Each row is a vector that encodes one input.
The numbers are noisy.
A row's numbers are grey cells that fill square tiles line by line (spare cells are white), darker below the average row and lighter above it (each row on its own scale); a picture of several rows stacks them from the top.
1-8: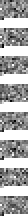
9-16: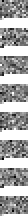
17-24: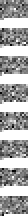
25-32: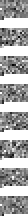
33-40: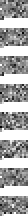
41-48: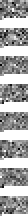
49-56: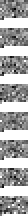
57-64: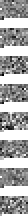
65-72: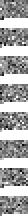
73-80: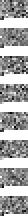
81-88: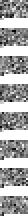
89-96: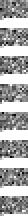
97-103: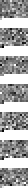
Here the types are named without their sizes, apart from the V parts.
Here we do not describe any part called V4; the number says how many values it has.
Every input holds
a true/false value, together with either a node of a tree, or a value of V4.
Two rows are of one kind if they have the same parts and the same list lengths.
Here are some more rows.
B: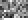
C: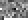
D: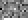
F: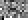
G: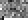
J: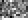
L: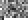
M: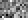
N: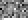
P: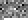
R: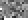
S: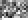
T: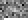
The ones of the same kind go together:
B, C, F, G, J, L, M, R, S
D, N, P, T

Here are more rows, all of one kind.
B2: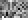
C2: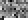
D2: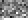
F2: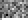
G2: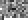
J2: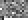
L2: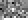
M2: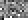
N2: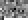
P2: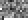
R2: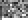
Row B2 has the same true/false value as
D2, F2, L2 and R2.
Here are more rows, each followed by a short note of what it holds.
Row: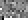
a node of a tree and a true/false value
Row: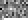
a true/false value and a value of V4
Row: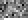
a true/false value and a value of V4
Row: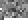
a node of a tree and a true/false value
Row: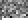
a node of a tree and a true/false value
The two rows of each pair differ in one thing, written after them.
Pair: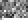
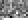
the node of the tree
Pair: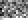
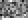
the node of the tree
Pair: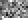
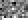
the node of the tree
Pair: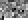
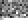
the true/false value
